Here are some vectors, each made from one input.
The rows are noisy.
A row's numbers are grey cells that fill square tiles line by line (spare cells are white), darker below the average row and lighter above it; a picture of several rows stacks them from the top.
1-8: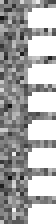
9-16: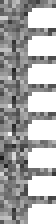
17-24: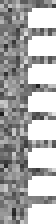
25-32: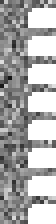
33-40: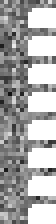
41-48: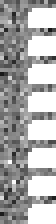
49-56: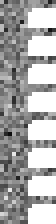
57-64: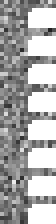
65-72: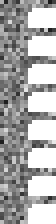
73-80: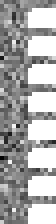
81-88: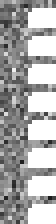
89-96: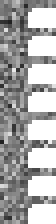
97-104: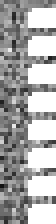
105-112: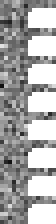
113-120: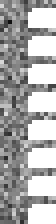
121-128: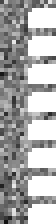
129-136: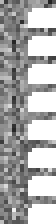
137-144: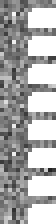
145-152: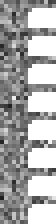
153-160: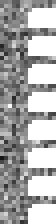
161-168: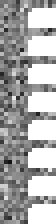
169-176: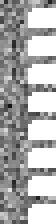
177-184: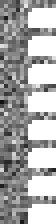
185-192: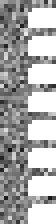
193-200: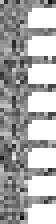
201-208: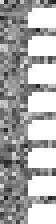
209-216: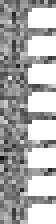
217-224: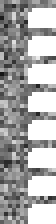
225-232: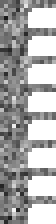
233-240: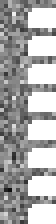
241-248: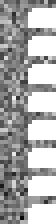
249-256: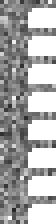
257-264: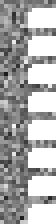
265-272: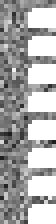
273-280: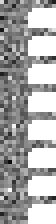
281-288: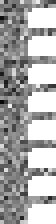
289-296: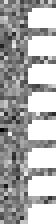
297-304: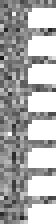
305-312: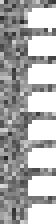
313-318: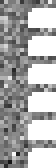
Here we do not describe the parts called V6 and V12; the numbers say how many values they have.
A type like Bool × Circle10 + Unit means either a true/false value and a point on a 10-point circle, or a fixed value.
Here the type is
(Bool × Line8 + V12) × V6.
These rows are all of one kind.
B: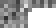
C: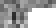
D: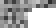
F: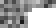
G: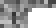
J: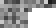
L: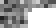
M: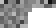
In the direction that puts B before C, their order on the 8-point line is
J, G, M, B, L, C, F, D.
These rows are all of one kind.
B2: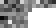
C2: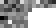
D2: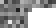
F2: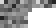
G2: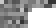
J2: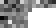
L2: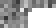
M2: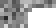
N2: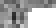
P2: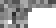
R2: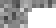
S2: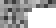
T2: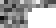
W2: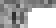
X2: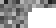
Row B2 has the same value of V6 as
C2, F2, J2 and T2.
